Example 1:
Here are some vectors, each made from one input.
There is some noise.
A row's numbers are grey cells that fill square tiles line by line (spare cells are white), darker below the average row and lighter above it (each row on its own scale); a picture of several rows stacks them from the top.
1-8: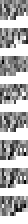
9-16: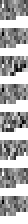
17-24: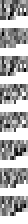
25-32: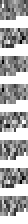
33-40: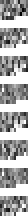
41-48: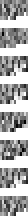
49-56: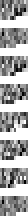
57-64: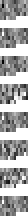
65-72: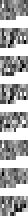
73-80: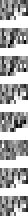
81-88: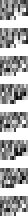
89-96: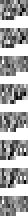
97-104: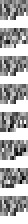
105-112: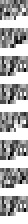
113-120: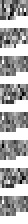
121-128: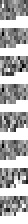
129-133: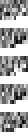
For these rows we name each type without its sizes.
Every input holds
three true/false values.
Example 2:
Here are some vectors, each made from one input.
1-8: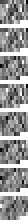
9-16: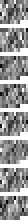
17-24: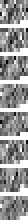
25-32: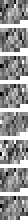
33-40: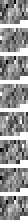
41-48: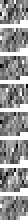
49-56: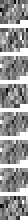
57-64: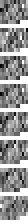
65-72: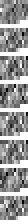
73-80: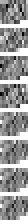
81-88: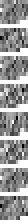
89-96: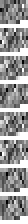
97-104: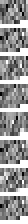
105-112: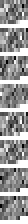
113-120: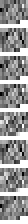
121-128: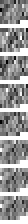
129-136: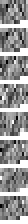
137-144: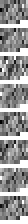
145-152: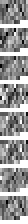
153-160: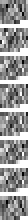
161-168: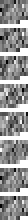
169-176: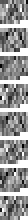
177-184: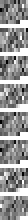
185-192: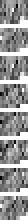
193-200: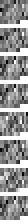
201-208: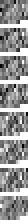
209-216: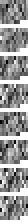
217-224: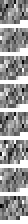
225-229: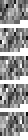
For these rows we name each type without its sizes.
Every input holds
either a fixed value, or three true/false values.
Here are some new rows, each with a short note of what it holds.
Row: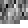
three true/false values
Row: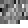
three true/false values
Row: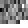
three true/false values
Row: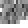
three true/false values
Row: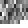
three true/false values
